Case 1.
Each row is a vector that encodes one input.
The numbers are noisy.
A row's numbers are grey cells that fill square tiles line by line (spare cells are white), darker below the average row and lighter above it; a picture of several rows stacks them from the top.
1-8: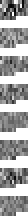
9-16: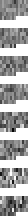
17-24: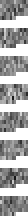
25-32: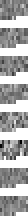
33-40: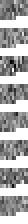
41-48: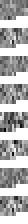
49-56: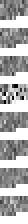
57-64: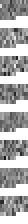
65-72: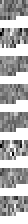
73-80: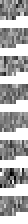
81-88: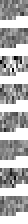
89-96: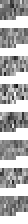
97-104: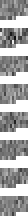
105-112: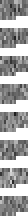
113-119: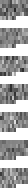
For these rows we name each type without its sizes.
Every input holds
a true/false value, together with either a point on a circle, or a fixed value.
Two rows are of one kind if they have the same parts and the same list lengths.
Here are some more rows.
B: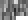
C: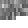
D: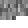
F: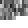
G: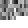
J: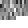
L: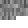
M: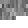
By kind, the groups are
B, C, F, G, L
D, J, M

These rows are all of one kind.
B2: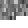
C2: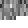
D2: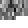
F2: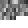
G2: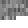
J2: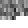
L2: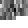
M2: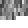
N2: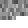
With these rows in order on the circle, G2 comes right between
F2 and L2.
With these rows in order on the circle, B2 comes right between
D2 and N2.
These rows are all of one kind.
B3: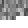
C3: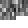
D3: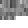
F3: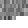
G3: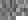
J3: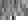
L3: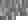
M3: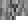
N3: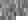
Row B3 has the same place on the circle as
D3 and L3.
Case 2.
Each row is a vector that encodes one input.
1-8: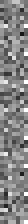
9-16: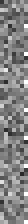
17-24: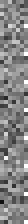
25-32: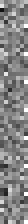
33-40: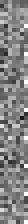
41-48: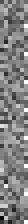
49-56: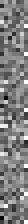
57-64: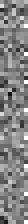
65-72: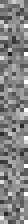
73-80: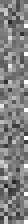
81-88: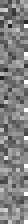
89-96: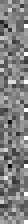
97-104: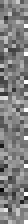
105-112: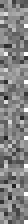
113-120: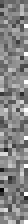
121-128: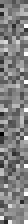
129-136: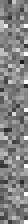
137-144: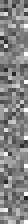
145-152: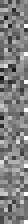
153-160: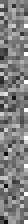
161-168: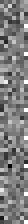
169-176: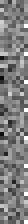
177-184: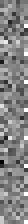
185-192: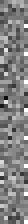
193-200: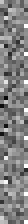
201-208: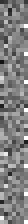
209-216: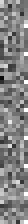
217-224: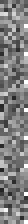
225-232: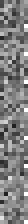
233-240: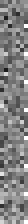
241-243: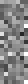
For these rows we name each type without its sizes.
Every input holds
a point on a circle and a point on a line.
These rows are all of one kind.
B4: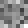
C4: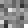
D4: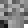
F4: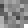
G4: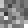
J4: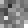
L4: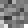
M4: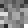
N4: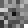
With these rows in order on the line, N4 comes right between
D4 and F4.
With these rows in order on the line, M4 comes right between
C4 and J4.
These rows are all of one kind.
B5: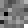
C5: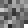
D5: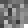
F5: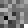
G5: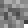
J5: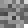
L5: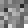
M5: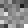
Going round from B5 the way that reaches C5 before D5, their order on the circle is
B5, J5, G5, C5, F5, D5, M5, L5.
